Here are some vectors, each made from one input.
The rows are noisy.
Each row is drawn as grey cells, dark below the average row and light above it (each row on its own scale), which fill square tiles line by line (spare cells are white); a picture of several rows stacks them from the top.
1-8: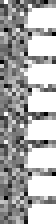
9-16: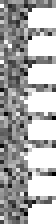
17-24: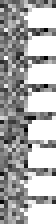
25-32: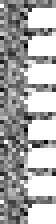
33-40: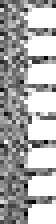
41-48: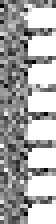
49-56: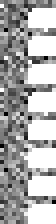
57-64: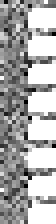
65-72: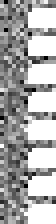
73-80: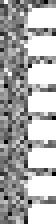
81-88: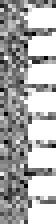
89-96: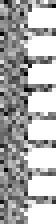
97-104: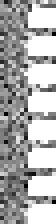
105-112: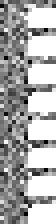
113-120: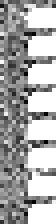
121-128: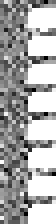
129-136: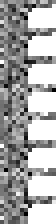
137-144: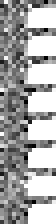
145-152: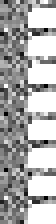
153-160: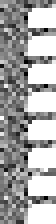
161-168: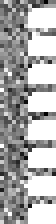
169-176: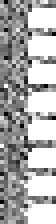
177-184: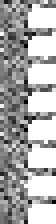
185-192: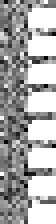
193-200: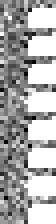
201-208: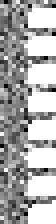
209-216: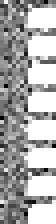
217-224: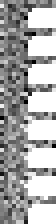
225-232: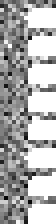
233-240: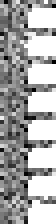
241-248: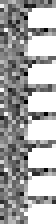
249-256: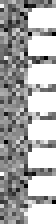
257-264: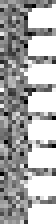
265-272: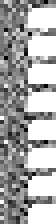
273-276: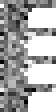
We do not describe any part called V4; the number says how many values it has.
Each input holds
a list of up to two items, each a true/false value and a value of V4.
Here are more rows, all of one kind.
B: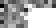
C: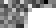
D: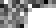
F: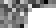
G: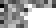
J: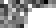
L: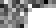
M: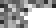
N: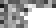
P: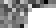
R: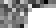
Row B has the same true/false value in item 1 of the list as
G, M and N.
